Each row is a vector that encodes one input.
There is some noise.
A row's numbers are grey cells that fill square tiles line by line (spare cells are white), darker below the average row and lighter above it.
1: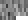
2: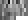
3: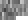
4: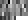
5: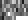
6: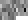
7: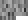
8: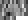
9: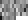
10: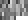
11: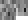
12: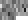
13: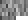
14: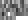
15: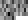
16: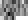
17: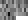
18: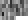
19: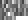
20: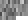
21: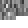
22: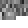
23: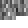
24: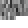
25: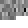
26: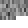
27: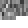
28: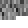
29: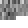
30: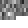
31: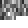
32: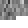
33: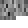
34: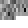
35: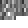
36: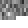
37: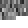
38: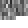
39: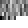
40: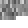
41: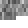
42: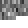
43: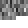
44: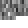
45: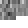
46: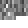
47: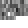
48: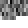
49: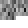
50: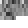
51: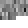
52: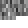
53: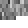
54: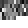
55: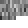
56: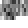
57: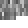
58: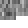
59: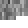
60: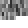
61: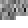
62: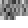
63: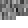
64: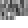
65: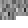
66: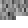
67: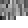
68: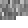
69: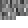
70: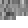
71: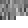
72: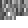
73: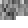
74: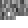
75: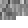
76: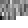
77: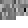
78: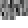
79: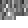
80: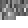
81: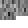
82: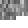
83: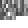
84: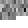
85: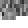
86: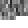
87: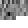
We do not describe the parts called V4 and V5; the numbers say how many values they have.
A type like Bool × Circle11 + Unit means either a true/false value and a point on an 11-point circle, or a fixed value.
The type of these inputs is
Bool × V4 × V5 + Line3 × Line3.
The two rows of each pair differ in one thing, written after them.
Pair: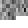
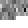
the value of V4
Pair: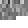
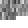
the value of V4
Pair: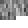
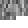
the true/false value
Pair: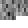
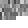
the true/false value
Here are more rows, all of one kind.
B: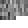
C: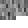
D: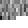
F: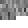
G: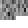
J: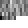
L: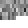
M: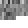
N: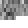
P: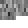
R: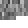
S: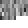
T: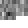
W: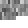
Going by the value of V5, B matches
J, M and R.
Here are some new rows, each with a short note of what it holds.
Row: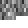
a point on each of two 3-point lines
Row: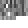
a point on each of two 3-point lines
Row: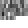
a point on each of two 3-point lines
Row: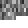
a point on each of two 3-point lines
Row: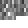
a point on each of two 3-point lines
